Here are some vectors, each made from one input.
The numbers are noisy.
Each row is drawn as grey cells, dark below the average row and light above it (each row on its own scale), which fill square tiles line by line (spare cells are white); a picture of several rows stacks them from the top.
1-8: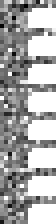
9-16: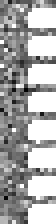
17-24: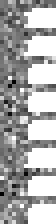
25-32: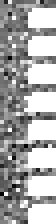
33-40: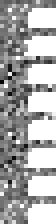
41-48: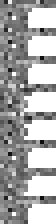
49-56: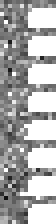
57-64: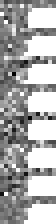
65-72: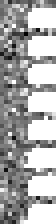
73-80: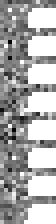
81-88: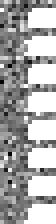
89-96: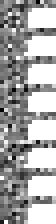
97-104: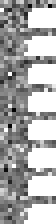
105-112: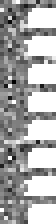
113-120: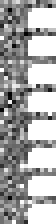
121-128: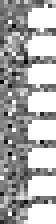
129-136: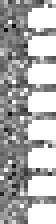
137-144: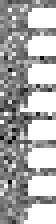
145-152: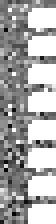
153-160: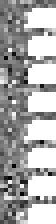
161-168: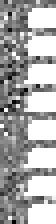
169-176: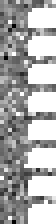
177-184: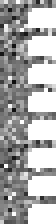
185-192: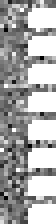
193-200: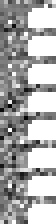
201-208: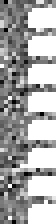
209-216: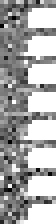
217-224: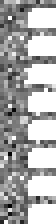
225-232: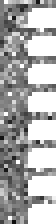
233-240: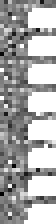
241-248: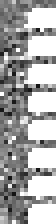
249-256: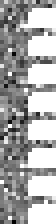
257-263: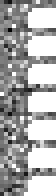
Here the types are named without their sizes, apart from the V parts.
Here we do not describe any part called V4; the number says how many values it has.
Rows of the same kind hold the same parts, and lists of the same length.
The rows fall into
4 kinds.
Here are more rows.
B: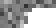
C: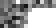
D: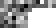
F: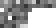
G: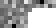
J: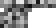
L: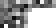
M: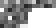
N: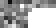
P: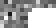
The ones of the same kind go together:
B, D, J
C, F, L, M
G
N, P

